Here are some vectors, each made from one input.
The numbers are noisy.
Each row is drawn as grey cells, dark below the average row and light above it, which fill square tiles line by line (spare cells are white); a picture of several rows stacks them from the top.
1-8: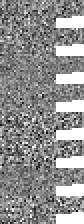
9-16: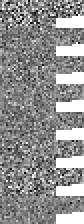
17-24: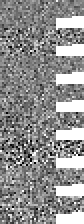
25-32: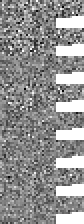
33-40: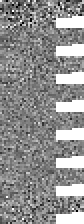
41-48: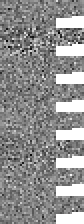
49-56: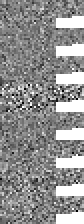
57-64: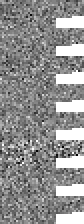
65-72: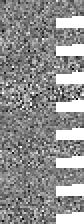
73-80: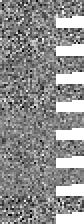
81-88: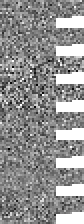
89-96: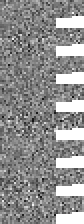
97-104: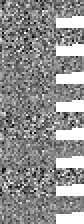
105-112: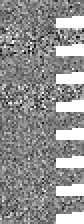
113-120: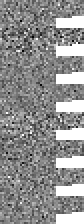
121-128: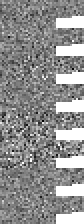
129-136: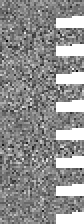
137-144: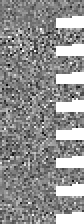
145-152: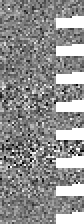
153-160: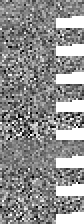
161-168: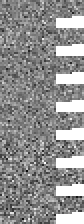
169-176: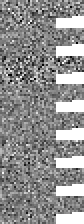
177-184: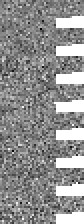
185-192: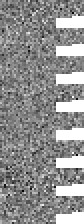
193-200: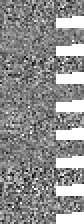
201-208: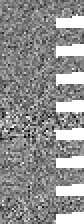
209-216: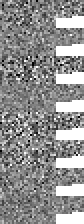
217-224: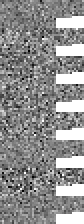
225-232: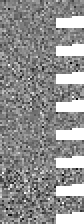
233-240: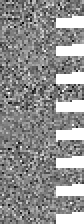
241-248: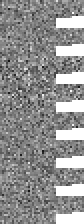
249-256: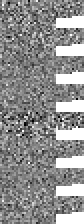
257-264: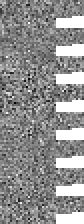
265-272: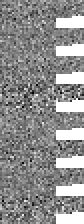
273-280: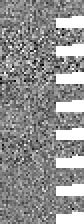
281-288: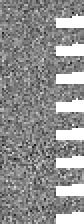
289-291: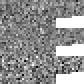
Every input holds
a true/false value, together with either a point on a 6-point circle, or a point on a 9-point circle.
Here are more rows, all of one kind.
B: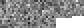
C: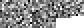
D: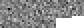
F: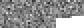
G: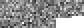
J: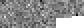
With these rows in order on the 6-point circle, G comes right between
B and D.
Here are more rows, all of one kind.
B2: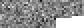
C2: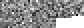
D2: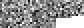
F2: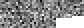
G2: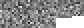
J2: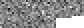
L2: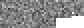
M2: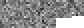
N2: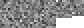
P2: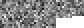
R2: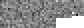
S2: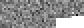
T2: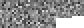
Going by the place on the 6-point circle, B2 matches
F2 and J2.
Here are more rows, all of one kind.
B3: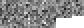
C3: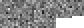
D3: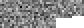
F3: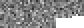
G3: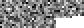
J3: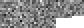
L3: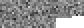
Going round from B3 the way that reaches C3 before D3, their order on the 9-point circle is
B3, F3, J3, C3, G3, D3, L3.
